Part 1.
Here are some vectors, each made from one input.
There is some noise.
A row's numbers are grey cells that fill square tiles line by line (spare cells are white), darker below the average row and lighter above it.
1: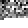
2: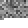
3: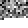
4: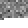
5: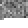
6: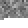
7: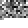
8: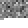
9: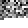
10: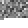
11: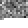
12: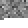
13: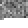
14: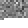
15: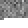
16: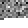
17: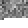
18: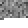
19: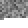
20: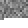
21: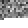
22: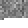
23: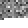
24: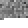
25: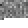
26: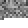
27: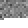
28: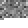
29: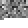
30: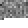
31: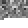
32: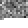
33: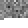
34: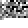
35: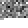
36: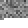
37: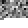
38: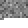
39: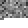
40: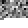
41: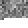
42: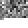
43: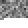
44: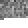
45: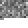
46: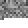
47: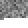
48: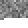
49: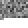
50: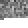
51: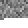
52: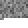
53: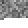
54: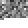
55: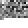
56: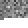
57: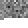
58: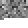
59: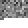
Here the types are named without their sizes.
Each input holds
four true/false values.
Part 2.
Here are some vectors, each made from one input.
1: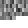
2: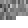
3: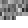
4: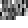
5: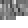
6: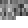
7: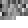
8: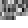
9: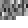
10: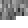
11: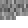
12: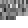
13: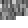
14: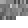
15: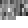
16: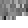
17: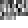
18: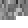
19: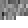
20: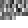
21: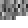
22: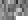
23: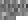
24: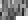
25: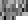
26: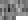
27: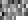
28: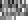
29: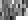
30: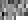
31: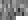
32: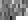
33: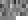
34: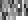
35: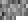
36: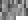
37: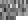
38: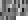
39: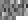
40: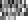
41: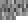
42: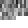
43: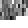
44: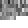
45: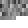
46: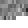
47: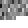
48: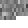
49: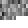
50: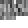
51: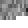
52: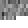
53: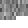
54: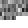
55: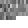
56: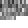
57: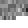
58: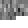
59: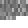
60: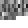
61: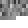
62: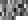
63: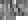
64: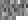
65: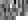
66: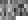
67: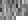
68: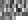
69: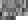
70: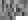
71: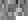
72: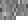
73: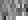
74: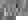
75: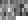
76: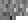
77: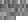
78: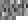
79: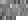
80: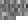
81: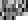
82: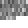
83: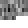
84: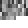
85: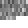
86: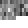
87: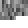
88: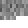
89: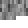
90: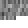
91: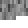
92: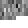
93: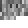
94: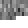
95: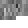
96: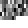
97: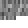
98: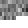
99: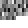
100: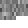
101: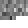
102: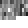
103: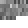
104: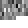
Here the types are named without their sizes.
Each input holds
either a fixed value, or a node of a tree.
